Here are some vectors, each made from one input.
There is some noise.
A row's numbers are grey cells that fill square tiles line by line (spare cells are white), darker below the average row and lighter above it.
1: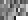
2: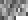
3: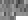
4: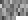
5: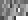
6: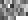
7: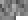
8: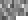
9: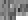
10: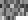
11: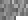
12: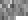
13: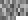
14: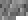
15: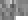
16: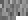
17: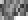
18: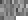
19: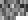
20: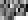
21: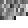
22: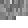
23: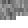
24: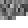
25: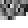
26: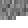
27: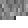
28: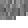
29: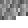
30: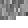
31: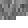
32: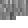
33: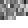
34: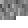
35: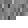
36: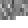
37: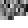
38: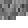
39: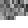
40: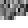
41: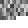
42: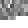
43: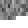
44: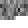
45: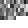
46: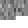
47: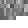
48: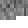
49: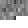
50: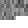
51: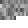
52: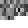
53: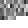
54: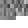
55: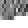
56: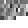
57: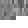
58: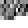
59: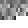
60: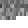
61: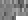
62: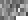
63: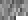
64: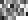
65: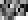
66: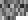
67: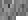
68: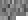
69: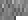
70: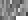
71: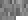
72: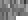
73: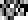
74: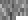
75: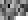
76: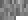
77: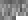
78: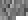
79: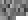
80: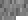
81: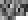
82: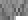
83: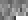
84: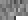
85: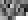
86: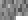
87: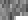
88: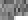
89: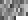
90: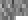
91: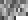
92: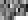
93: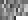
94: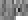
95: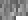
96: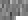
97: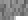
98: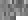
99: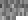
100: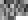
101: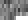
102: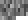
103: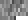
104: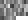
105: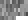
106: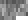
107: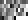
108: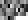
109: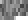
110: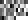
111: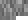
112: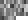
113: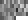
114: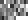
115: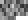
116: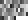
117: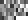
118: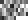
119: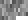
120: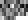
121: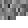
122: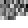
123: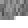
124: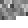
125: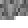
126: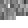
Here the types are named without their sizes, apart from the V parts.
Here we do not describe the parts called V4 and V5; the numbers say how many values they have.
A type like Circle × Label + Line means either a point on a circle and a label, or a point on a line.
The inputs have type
(Bool × Circle + V5) × (Line × Line + V4).
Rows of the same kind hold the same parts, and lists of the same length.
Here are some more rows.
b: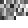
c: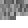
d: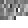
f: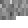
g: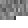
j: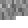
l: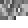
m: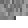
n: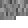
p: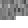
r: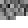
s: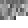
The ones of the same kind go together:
b, n
c, l, m, s
d, g, r
f, j, p

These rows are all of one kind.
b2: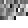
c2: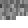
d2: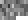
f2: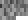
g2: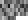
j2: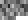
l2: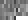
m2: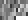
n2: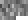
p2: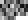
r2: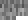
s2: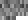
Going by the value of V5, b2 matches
d2, j2, m2 and n2.
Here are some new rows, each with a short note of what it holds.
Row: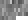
a point on each of two lines and a value of V5
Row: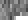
a point on a circle, a point on each of two lines and a true/false value
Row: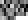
a value of V4 and a value of V5
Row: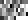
a point on each of two lines and a value of V5
